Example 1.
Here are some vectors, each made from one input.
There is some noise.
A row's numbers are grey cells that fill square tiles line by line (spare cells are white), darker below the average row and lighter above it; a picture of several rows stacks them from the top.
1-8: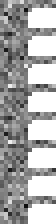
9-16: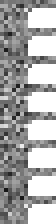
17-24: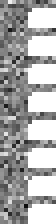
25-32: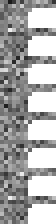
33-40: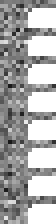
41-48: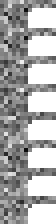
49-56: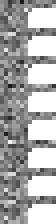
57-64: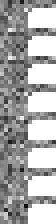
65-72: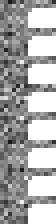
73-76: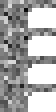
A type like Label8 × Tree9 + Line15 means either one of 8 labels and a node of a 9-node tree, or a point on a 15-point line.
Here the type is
Bool × Bool × Bool + Unit.
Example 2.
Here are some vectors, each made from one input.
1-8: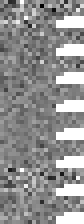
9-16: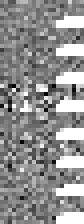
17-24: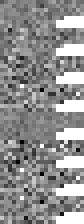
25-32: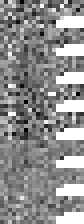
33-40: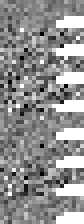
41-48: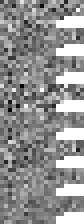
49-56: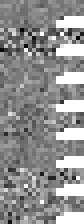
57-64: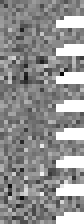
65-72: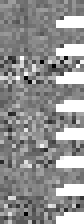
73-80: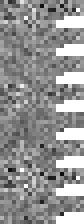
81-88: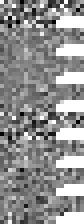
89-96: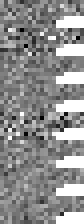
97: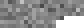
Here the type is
Line12.
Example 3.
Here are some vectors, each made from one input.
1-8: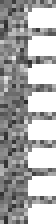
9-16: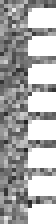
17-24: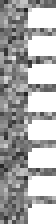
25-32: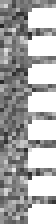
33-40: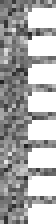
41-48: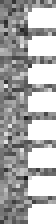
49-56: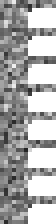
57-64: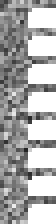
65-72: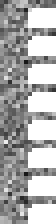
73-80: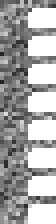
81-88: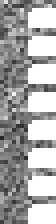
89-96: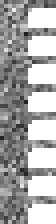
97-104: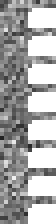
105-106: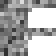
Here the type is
Circle14.
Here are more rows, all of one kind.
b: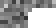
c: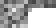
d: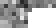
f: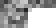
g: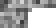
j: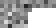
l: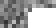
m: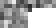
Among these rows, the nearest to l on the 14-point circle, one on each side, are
b and g.
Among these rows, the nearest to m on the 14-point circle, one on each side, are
d and j.
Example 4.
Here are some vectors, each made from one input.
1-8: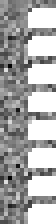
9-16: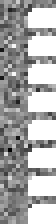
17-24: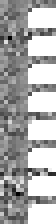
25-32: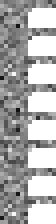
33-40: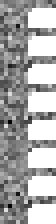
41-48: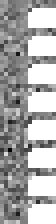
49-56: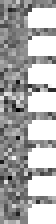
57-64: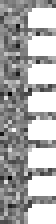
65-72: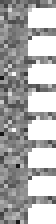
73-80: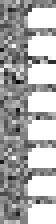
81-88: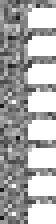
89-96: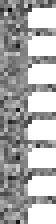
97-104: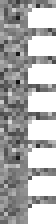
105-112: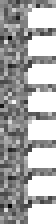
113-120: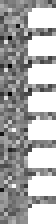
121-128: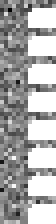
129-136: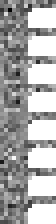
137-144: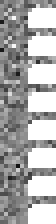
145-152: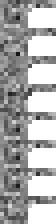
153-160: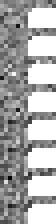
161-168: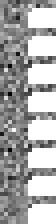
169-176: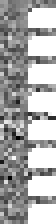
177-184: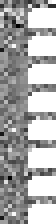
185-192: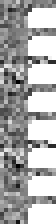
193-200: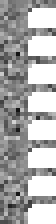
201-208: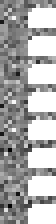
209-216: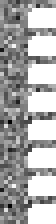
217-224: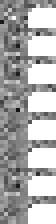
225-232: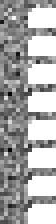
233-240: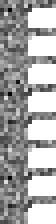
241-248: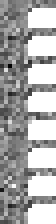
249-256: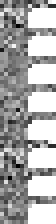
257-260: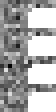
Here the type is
Tree7 + Unit.
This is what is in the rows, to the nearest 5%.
About 5% of them hold a fixed value. The rest hold a node of a 7-node tree.
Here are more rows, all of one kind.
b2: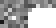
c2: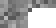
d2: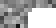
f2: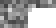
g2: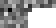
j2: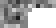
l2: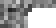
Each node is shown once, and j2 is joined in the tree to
c2 and f2.
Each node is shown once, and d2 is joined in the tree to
b2 and c2.
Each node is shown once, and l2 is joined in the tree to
c2 and g2.
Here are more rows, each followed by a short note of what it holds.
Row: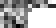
a fixed value
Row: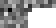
a node of a 7-node tree
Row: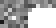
a node of a 7-node tree
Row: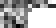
a fixed value
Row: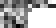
a fixed value
